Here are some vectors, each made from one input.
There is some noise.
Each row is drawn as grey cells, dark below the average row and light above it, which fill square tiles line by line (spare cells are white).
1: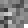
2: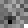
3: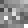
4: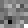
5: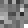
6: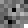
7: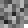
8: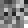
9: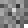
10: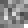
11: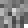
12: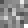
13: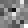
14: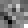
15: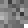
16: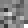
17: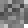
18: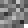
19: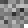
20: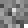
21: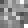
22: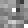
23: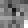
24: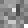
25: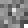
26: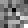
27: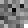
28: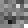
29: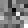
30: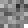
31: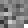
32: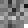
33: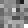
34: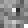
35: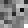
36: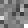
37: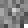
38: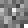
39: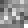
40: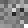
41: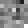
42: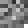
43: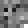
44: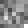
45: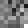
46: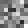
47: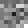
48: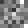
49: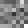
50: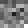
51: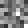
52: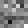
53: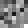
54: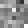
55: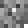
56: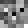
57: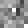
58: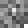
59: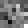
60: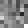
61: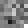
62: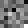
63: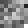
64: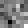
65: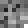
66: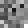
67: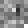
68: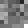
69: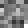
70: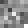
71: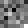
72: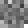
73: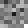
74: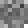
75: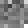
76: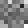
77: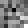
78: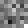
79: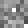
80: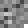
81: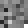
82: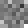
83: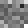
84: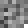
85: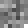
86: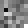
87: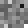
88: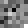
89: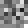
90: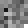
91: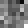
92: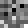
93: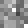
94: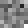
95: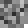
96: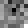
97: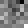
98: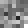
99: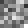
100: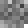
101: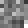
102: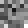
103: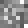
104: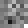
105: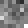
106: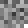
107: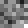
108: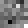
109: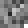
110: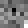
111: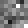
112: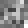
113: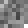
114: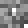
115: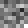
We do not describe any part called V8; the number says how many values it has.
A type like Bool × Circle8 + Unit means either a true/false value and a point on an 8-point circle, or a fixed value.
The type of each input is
(Label5 + Line4) × V8.
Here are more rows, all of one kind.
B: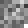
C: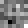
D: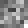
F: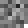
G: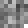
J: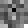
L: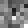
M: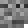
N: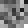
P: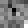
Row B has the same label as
F, G and M.
